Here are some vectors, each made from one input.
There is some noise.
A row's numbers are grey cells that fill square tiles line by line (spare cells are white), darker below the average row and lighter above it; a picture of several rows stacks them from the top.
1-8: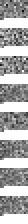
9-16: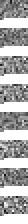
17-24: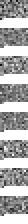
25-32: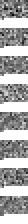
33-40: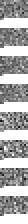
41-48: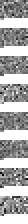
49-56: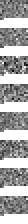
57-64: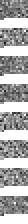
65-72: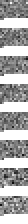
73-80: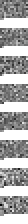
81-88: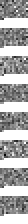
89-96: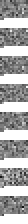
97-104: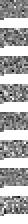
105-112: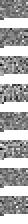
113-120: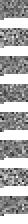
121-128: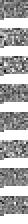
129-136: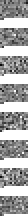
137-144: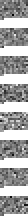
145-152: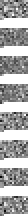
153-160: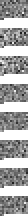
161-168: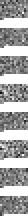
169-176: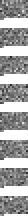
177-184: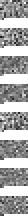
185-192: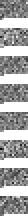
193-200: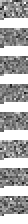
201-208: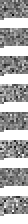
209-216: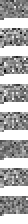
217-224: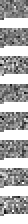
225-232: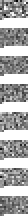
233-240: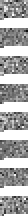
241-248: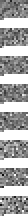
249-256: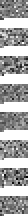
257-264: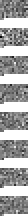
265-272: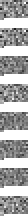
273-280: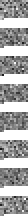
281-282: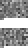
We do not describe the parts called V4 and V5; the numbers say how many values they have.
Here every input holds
either a point on a 9-point line, or three true/false values, a value of V4 and a value of V5.
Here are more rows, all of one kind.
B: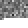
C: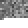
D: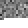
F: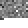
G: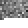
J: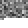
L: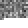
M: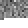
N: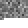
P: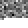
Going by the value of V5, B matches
C, L, M and P.
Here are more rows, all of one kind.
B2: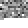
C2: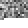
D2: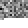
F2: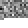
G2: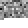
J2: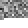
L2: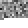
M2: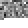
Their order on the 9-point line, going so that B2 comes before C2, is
L2, M2, G2, B2, C2, J2, F2, D2.
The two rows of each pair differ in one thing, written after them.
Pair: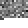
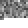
the value of V5
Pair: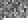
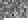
the value of V5
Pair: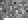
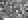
the value of V5
